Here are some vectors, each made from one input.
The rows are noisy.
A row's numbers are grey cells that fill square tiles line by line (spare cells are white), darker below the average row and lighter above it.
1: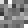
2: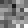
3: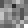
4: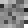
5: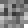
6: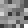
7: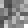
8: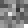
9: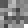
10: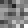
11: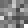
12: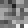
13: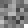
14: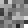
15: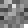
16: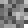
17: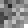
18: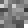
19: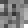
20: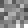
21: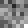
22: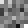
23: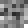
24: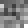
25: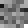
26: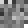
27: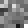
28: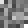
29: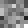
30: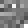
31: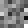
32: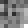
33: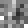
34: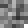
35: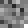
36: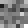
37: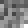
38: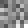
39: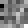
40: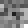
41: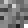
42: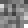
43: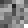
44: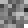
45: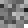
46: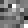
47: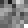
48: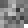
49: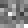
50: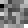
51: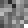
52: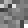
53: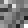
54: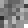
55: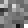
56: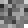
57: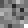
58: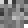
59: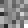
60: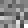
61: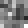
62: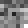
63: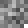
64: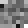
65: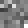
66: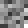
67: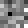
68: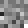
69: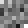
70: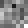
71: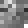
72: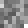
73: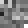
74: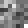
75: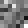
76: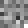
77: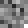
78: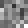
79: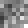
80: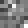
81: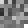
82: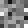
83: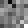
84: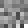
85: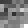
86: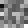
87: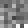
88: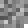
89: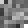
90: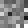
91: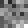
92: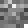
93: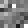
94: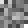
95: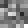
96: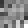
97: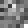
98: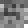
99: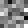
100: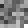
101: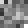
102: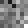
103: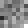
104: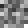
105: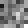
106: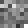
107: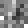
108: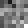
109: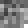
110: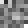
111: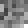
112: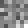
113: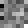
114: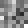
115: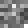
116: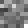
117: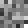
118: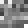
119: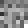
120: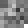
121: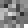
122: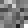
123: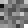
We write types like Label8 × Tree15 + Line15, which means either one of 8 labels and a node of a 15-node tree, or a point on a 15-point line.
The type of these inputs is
Label8 × Label8 × Label9.
